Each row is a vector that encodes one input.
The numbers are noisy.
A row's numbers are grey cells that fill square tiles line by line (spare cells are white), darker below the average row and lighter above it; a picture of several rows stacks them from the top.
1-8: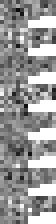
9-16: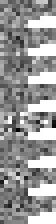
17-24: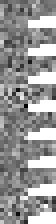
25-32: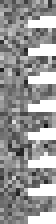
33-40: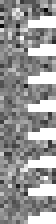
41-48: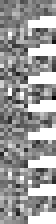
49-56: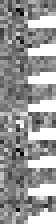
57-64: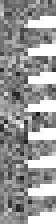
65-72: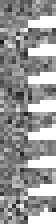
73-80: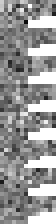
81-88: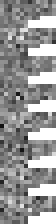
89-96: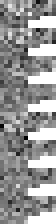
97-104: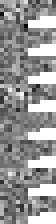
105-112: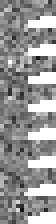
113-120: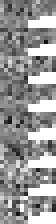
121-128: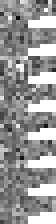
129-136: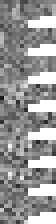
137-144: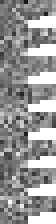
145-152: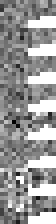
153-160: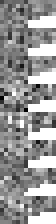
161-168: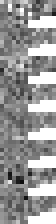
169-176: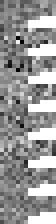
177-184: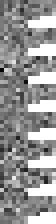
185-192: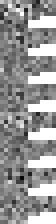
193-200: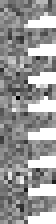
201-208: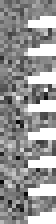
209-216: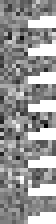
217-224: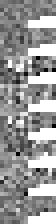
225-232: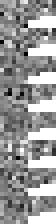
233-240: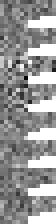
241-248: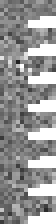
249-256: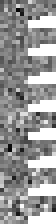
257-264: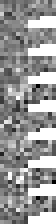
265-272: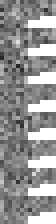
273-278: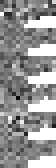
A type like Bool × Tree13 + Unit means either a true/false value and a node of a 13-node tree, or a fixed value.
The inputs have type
Line14 × (Tree13 + Unit) + Tree16.
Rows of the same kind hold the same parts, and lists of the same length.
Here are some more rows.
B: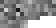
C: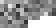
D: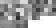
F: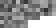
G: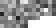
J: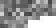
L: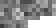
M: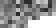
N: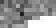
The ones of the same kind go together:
B, F, M, N
C, D, G
J, L

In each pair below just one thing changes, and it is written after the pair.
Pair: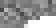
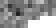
the place on the 14-point line
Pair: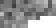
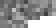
the node of the tree
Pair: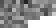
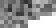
the node of the tree
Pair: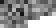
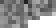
the node of the tree
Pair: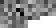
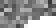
the place on the 14-point line
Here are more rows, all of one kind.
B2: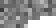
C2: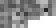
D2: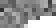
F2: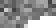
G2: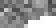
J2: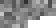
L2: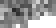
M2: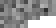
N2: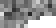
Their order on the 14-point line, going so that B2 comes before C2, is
F2, B2, G2, D2, M2, C2, L2, J2, N2.
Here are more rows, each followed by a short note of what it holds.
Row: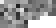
a node of a 16-node tree
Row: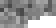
a point on a 14-point line and a node of a 13-node tree
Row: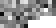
a node of a 16-node tree
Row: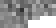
a point on a 14-point line
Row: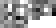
a node of a 16-node tree
